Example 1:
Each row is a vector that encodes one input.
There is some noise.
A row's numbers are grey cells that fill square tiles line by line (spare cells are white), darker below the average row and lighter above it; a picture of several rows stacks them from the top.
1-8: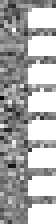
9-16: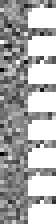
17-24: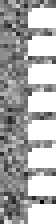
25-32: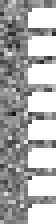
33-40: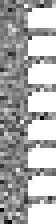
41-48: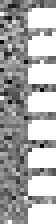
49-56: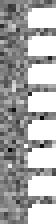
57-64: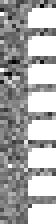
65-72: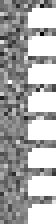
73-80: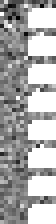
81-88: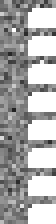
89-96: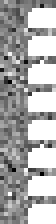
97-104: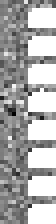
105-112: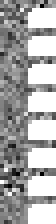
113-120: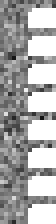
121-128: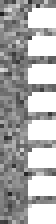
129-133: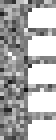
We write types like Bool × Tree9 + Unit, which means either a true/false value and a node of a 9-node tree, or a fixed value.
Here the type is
Line4 × (Line4 + Tree9).
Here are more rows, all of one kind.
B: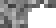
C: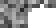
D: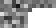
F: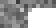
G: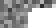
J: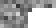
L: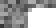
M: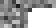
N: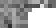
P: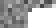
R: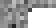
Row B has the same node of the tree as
C, D, M and N.
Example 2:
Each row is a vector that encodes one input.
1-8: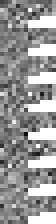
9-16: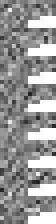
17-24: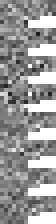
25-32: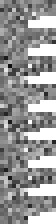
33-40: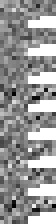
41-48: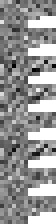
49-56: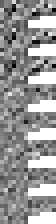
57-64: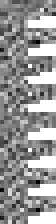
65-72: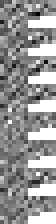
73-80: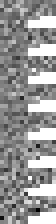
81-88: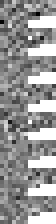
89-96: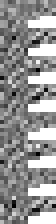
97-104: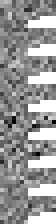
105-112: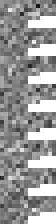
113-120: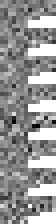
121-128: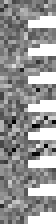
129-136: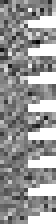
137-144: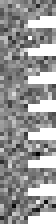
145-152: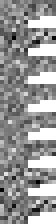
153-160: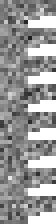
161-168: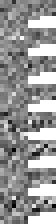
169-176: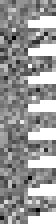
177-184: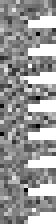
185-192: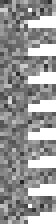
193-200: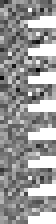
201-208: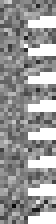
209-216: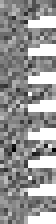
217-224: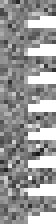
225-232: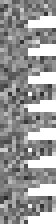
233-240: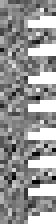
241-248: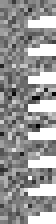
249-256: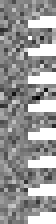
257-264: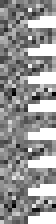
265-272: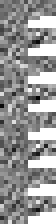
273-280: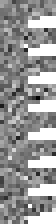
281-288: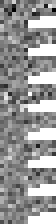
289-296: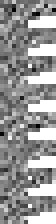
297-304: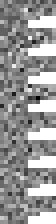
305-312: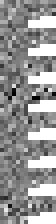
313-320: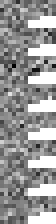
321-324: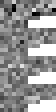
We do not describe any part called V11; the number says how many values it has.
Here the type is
Bool × V11 × V11 + Tree10.
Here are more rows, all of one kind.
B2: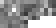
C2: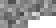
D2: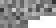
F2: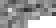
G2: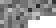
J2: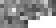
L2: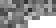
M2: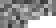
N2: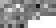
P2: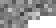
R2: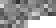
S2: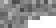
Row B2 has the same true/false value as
N2, R2 and S2.
